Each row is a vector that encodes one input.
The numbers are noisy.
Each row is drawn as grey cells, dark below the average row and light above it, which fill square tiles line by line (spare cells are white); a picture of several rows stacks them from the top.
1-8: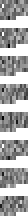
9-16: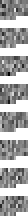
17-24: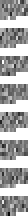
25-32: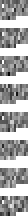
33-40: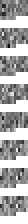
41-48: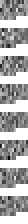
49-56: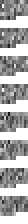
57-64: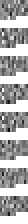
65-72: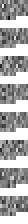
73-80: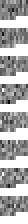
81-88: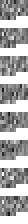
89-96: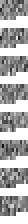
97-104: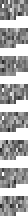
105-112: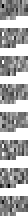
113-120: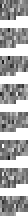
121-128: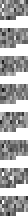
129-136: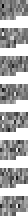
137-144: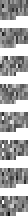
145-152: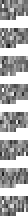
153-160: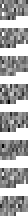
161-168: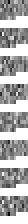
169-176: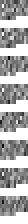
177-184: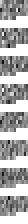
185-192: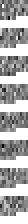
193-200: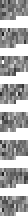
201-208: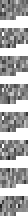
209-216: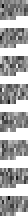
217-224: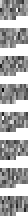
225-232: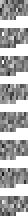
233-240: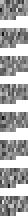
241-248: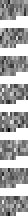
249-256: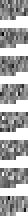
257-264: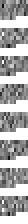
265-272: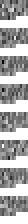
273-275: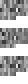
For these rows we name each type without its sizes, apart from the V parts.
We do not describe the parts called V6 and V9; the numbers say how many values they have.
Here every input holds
a point on a line and three true/false values, together with either a point on a line and a value of V6, or a list of values of V9.
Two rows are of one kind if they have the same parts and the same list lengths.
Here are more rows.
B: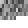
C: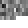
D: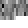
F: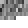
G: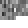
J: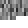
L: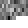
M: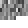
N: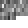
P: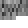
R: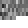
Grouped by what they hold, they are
B, F, M
C, G, R
D, J, P
L, N

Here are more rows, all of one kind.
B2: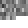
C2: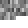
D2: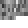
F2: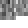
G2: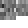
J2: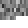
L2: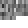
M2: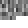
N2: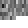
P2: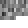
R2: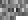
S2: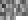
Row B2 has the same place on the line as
C2, D2, P2 and R2.
